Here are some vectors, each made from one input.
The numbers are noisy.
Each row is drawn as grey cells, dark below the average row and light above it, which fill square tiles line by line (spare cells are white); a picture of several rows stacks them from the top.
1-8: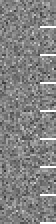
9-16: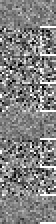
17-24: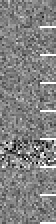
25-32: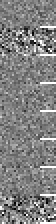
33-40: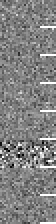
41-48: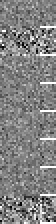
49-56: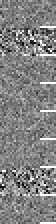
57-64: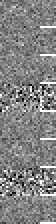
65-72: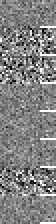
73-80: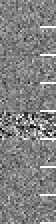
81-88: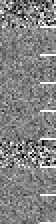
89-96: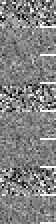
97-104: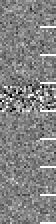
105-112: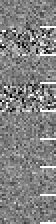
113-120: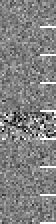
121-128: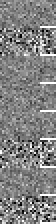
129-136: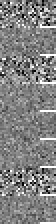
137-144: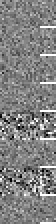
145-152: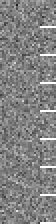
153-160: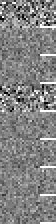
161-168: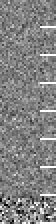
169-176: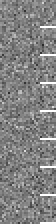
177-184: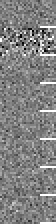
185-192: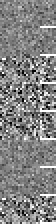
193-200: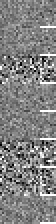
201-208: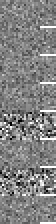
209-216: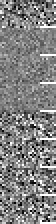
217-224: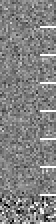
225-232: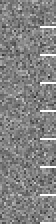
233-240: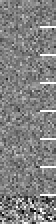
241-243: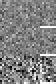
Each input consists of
either a point on a 9-point circle and four true/false values, or one of 8 labels.
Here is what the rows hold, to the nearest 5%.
About 75% of them hold a point on a 9-point circle and four true/false values. The rest hold one of 8 labels.
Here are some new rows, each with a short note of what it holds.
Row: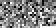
one of 8 labels
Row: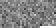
a point on a 9-point circle and four true/false values
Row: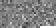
a point on a 9-point circle and four true/false values
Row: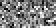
one of 8 labels
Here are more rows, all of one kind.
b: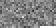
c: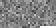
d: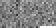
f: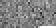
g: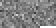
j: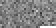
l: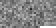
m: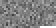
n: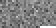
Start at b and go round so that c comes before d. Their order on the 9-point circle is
b, c, g, n, d, l, f, j, m.
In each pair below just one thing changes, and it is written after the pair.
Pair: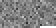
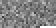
one of the four true/false values
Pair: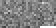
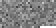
the place on the 9-point circle
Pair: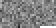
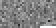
one of the four true/false values
